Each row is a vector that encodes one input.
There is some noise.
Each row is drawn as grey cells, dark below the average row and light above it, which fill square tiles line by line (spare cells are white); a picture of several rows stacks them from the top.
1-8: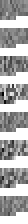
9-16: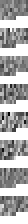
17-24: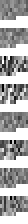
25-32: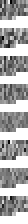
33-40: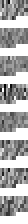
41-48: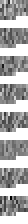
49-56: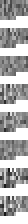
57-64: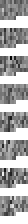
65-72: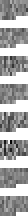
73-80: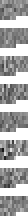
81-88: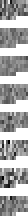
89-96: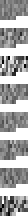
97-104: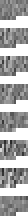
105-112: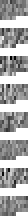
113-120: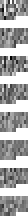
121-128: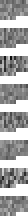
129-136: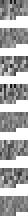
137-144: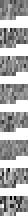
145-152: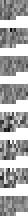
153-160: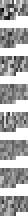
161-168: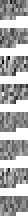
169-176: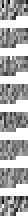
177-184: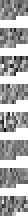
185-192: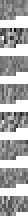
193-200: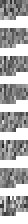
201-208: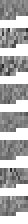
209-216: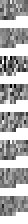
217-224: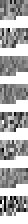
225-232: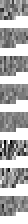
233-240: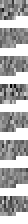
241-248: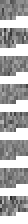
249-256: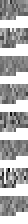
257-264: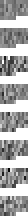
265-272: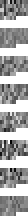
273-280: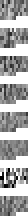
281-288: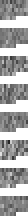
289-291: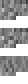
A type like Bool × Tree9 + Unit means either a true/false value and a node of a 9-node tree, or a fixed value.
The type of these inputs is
Line18.
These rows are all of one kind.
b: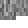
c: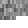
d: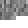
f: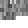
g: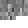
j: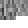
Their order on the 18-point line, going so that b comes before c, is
g, j, b, c, d, f.
